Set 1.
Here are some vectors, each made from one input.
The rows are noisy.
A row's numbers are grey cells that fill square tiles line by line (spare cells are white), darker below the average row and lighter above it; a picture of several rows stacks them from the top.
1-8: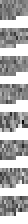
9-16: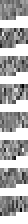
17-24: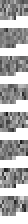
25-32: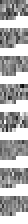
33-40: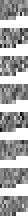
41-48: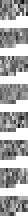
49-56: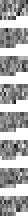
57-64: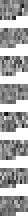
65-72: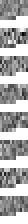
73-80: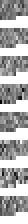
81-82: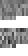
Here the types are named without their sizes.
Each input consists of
a list of points on a line.
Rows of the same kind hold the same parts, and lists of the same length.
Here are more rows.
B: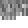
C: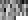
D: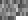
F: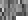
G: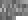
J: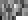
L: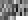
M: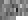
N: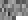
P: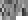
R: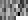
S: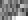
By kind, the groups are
B, C, D, G, R, S
F, P
J, L, M, N

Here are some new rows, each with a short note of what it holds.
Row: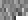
a list of two items
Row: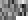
the empty list
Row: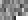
a list of two items
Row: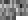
a list of one item
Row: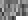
the empty list
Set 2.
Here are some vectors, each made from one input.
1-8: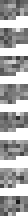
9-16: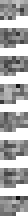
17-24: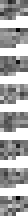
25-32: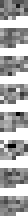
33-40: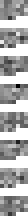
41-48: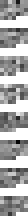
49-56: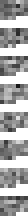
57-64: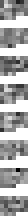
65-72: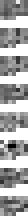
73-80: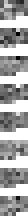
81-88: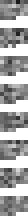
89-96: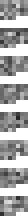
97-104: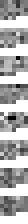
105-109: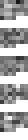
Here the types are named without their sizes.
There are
3 kinds of row.
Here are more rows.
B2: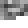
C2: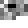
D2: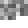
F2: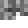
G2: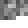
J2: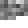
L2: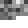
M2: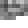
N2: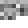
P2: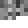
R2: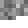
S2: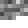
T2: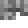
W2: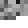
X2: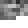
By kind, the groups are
B2, D2, F2, J2, L2, M2, N2, R2, S2, T2
C2
G2, P2, W2, X2

